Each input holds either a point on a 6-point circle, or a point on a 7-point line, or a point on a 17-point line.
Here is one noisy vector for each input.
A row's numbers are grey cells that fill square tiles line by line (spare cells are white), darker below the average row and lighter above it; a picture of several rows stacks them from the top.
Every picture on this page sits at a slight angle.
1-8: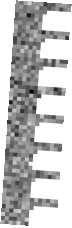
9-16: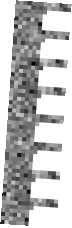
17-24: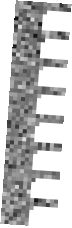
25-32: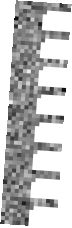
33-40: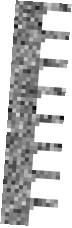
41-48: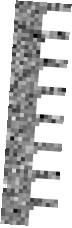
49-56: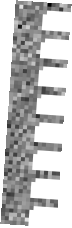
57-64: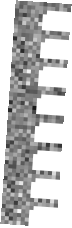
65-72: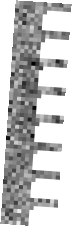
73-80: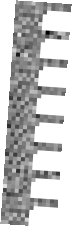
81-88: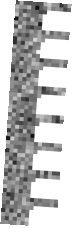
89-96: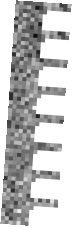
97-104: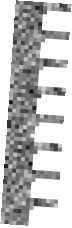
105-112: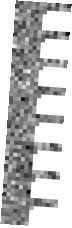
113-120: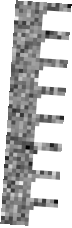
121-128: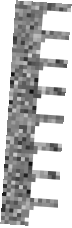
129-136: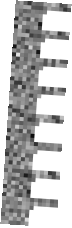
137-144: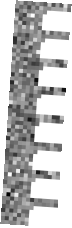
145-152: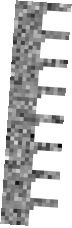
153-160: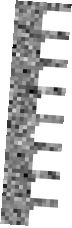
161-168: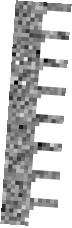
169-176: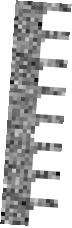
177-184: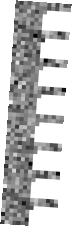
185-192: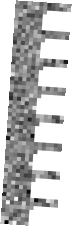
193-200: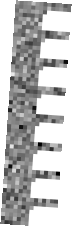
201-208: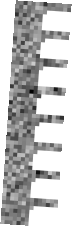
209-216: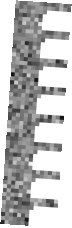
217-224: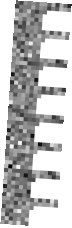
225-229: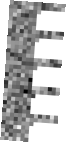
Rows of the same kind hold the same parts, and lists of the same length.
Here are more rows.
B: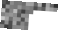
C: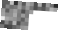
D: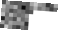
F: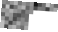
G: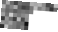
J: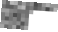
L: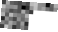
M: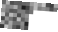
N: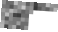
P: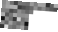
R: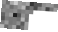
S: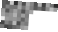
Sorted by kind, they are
B, C, S
D, G, L, M, P
F, J, N, R

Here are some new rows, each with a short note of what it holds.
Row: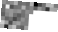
a point on a 17-point line
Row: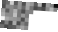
a point on a 6-point circle
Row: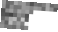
a point on a 17-point line
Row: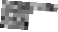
a point on a 7-point line
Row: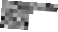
a point on a 7-point line
